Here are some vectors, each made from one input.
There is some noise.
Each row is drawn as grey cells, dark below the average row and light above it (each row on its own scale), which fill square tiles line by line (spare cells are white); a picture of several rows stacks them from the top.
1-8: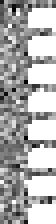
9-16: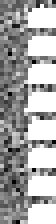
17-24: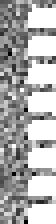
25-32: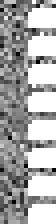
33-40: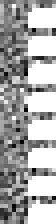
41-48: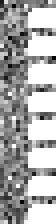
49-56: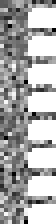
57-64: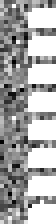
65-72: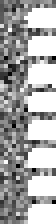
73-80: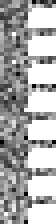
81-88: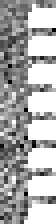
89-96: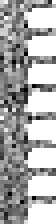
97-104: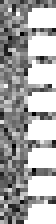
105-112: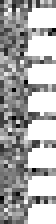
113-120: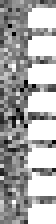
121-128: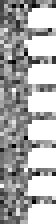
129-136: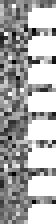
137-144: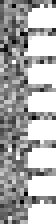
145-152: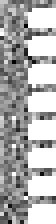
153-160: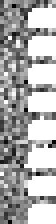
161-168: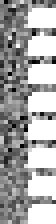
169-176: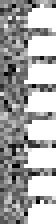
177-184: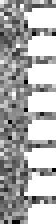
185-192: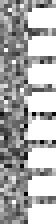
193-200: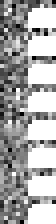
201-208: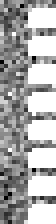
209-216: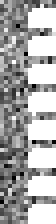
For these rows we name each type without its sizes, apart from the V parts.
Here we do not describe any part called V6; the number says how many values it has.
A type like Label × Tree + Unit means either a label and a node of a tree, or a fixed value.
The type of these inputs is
(Bool × Bool × Bool + Unit) × (Label × Label × Label + V6).
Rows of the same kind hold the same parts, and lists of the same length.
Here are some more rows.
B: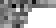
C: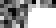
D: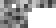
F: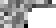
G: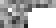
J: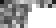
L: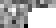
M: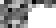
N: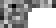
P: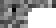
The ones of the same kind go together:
B, N, P
C, J, M
D
F, G, L

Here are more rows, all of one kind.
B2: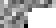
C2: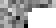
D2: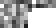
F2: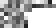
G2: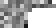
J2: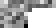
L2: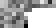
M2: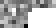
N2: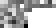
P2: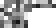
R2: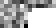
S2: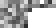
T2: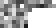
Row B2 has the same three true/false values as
C2, J2 and L2.
